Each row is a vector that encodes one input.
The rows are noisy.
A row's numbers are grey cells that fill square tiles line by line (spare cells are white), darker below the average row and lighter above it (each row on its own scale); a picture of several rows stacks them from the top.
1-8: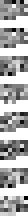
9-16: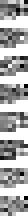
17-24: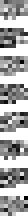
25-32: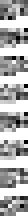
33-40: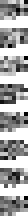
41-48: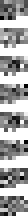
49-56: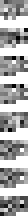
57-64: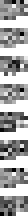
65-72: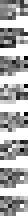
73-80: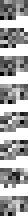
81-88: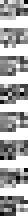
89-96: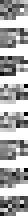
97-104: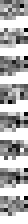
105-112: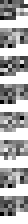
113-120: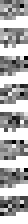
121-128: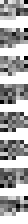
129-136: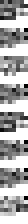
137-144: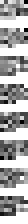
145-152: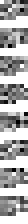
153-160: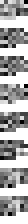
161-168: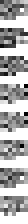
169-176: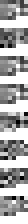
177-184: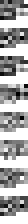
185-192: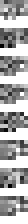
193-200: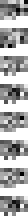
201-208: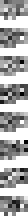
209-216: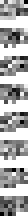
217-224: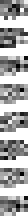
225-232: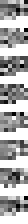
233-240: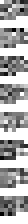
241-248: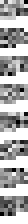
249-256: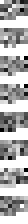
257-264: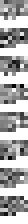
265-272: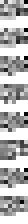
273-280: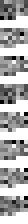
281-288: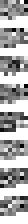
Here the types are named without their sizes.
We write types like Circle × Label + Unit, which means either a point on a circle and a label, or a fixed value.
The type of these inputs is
Bool × Bool × Bool × Bool.
